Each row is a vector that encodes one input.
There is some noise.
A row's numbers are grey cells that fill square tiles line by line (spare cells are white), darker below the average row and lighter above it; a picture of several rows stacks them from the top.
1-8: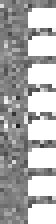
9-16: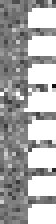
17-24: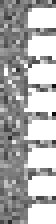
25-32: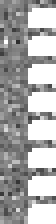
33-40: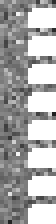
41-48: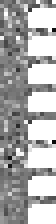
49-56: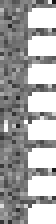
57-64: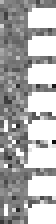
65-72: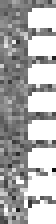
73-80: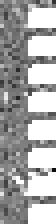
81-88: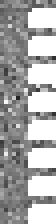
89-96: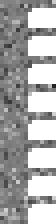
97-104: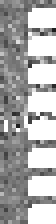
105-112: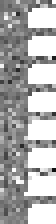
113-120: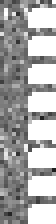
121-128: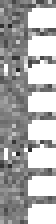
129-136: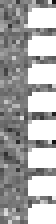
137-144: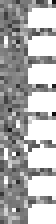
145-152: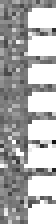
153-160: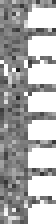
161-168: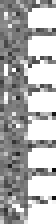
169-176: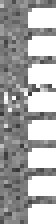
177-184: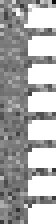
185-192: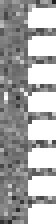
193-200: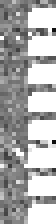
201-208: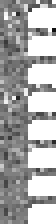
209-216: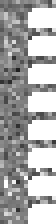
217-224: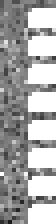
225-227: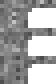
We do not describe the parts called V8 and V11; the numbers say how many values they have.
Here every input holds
a true/false value and a value of V8, together with either a point on a 5-point line, or a value of V11.
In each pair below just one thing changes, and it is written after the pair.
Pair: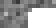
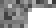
the value of V8
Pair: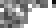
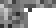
the true/false value
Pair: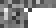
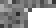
the value of V8
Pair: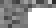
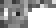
the true/false value
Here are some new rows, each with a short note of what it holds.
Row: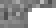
a true/false value, a value of V8 and a value of V11
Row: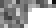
a point on a 5-point line, a true/false value and a value of V8
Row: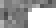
a true/false value, a value of V8 and a value of V11
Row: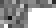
a point on a 5-point line, a true/false value and a value of V8
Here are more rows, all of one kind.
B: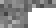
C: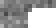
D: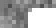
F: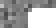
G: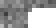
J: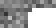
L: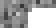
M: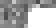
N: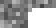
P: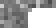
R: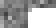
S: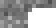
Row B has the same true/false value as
D, J, L and M.
